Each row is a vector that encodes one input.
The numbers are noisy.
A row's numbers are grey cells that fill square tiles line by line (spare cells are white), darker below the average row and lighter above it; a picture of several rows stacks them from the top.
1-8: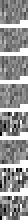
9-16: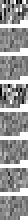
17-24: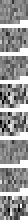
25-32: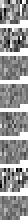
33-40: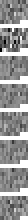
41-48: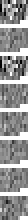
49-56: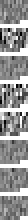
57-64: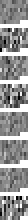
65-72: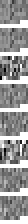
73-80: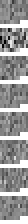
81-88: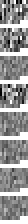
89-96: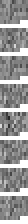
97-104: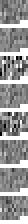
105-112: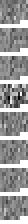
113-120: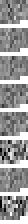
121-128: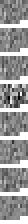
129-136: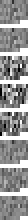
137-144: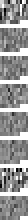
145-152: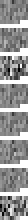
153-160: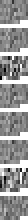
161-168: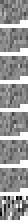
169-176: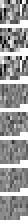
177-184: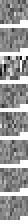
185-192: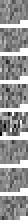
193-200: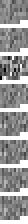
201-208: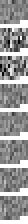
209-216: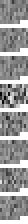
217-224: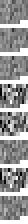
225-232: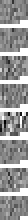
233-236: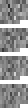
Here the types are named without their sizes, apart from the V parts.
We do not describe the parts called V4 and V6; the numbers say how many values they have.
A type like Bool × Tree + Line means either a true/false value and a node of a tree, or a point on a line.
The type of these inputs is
Bool × (Tree + V4) + V6.
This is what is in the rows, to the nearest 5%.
About 75% of them hold a true/false value, together with either a node of a tree, or a value of V4. The rest hold a value of V6.
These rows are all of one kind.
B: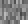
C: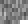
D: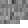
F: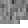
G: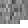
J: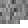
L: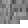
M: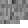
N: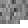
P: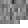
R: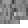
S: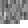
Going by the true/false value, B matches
C and S.
